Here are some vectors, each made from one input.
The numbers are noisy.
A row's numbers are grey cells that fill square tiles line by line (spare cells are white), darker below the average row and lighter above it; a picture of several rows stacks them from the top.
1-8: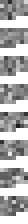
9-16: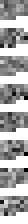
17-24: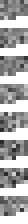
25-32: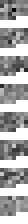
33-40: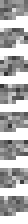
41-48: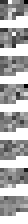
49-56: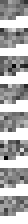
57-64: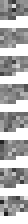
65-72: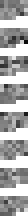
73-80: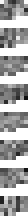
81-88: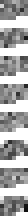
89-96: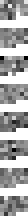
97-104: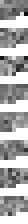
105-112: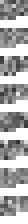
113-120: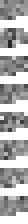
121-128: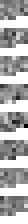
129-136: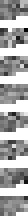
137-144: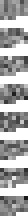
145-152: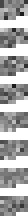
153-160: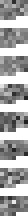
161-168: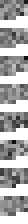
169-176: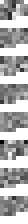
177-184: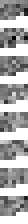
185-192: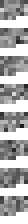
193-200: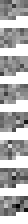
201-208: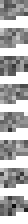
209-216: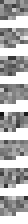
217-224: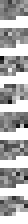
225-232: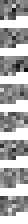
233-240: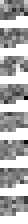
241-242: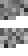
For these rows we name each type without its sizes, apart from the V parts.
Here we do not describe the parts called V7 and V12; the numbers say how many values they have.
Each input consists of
a label and a value of V7, together with either a point on a line, or a value of V12.
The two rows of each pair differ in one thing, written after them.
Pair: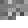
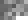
the label
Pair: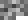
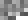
the value of V7
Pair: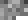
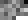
the label
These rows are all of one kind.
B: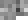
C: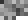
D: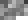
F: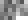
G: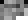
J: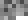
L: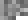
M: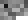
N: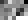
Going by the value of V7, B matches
L and M.
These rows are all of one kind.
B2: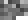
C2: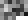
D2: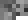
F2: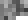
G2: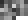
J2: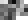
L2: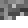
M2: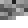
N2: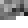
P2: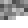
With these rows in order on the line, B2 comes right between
D2 and J2.
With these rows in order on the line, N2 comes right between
C2 and L2.
